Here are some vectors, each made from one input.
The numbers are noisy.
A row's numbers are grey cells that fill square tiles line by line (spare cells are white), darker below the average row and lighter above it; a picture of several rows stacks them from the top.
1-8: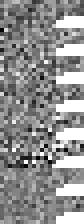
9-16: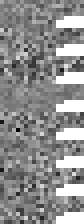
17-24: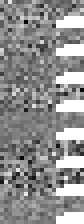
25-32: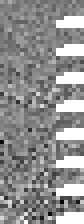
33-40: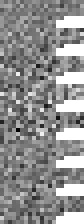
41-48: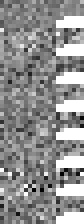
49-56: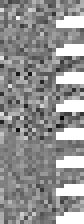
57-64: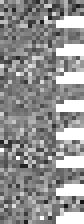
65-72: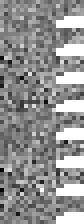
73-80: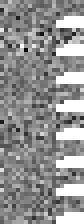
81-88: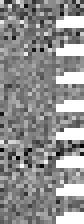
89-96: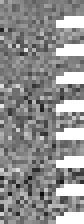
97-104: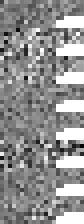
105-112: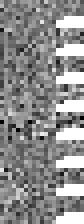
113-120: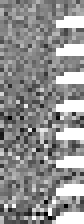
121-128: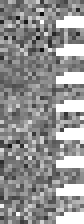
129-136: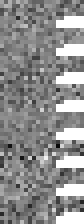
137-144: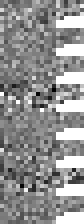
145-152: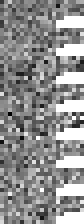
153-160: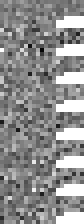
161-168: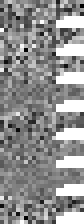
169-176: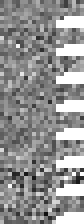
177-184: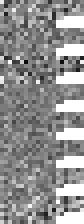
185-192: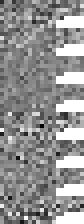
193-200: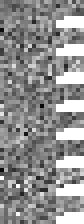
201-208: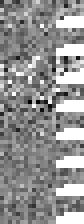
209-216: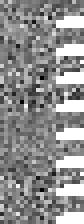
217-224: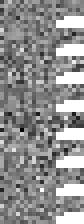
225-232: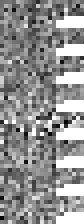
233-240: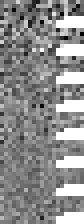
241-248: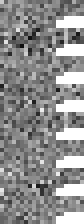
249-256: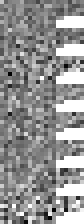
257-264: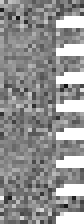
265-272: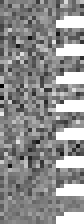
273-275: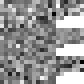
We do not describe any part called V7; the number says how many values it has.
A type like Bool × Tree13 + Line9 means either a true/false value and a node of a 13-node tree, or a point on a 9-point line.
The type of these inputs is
Line6 × V7 + List3(Line8).
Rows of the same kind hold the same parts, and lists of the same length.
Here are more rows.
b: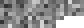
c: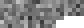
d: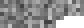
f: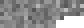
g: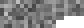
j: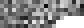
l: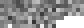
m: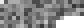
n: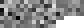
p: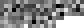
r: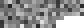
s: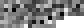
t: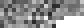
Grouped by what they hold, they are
b, j
c, f, r
d, l, p
g, n, t
m, s

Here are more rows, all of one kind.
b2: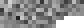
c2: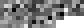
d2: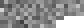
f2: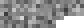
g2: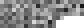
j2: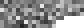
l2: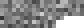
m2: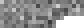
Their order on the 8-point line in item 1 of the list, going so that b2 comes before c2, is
f2, l2, j2, b2, d2, c2, m2, g2.
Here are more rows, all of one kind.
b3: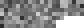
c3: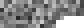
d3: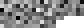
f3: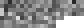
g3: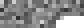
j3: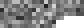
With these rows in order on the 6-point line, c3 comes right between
b3 and g3.
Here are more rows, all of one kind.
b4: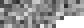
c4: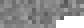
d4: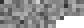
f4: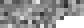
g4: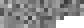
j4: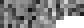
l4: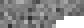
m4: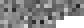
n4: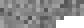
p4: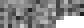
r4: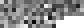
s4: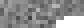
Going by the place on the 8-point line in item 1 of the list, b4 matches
d4 and n4.
